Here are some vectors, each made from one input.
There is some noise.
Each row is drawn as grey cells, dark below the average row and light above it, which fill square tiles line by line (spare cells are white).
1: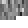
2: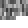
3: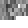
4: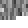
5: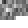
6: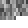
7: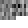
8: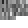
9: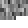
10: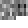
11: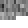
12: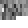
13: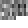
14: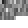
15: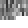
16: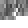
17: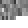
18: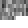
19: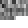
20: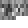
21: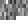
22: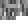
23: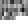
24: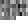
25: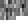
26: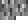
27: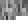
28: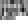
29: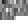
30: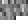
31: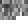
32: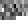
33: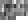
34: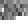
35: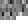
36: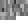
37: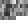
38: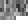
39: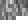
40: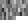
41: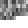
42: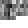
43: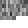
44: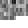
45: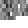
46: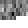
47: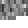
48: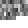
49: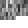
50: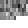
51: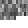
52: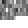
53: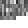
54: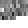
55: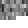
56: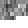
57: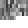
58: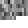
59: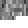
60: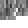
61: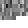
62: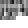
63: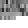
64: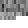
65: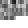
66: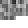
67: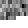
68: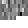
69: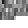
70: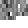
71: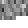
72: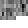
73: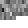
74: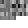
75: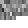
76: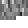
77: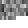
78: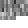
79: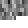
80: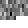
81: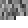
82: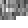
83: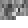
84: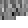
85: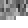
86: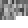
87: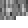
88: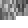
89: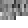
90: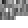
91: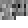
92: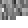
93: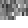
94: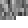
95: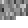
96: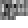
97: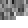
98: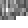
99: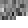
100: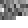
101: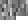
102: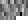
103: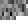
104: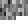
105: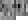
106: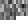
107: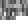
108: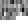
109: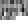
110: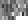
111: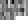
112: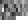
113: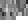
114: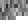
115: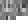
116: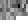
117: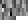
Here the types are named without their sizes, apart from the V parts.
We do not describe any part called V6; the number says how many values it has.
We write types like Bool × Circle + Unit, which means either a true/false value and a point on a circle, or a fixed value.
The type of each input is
(Bool × V6 + Unit) × Line × V6.
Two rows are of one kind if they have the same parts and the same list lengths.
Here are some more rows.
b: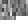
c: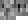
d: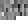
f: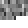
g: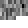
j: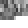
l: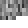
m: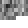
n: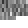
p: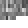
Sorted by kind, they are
b, j, n
c, d, f, g, l, m, p

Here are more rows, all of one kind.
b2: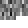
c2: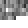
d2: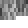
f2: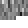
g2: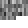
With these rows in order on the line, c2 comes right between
f2 and g2.
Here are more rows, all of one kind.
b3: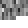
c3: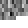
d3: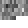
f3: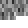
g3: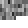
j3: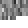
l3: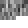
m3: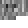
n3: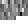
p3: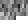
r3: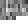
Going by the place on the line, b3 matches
l3 and p3.
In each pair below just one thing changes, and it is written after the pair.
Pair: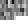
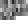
the place on the line
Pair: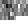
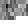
the place on the line
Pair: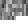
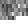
the value of V6
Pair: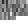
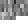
the place on the line
